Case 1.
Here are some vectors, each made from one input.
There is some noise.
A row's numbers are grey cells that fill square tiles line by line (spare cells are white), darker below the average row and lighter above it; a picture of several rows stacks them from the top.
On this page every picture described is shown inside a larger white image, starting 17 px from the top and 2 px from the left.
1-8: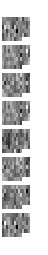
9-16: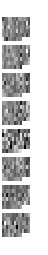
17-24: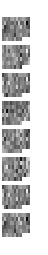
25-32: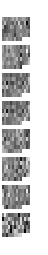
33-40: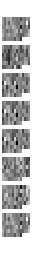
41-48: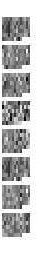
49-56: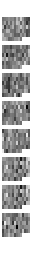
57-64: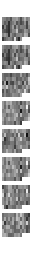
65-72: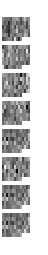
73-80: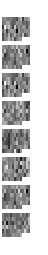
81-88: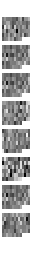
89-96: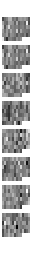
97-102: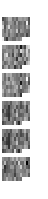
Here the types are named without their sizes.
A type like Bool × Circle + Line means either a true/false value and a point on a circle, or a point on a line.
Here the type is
Circle + Unit.
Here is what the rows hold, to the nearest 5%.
About 95% of them hold a point on a circle. The rest hold a fixed value.
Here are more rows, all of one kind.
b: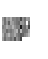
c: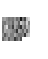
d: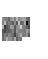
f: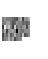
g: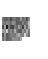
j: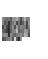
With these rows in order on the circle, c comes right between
b and f.
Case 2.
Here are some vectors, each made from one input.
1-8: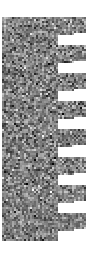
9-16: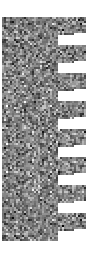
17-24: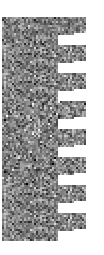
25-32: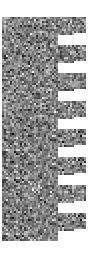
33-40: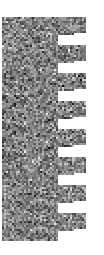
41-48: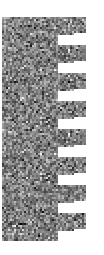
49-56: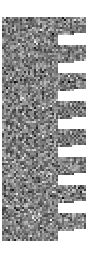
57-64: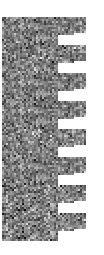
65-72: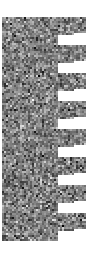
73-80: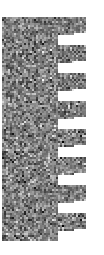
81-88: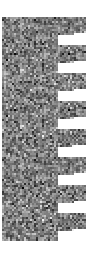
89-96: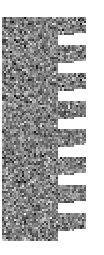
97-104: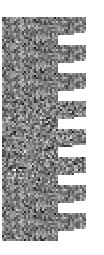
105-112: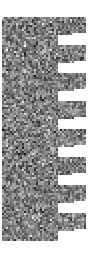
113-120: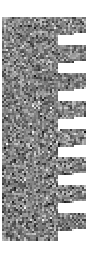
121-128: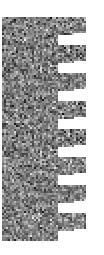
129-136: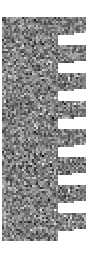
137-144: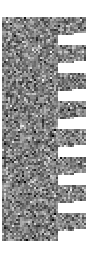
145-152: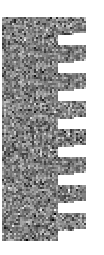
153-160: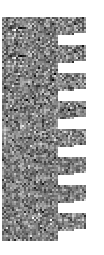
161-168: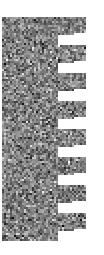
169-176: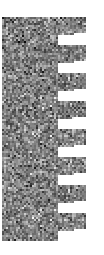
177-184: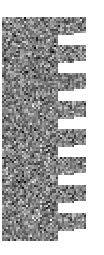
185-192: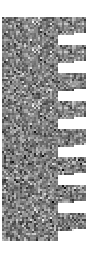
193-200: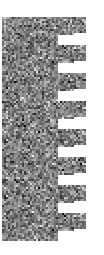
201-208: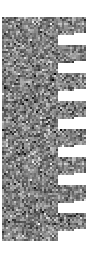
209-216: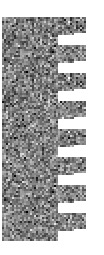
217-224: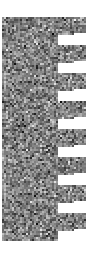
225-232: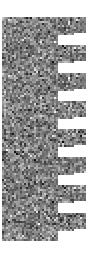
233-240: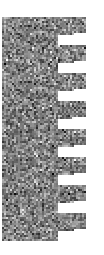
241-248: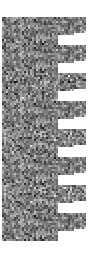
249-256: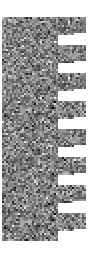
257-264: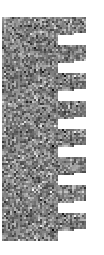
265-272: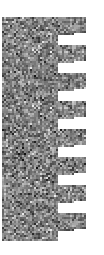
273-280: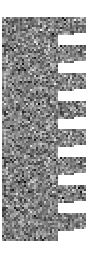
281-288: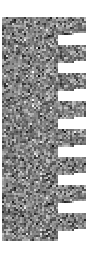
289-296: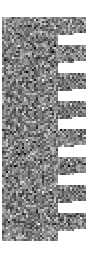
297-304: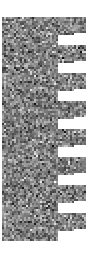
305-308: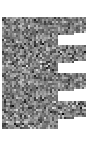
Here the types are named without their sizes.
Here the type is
Circle.
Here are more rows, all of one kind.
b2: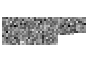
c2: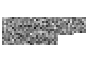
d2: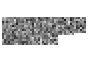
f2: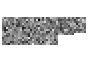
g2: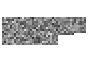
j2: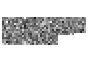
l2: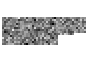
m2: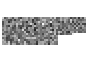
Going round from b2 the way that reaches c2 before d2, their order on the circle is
b2, j2, m2, c2, g2, d2, f2, l2.
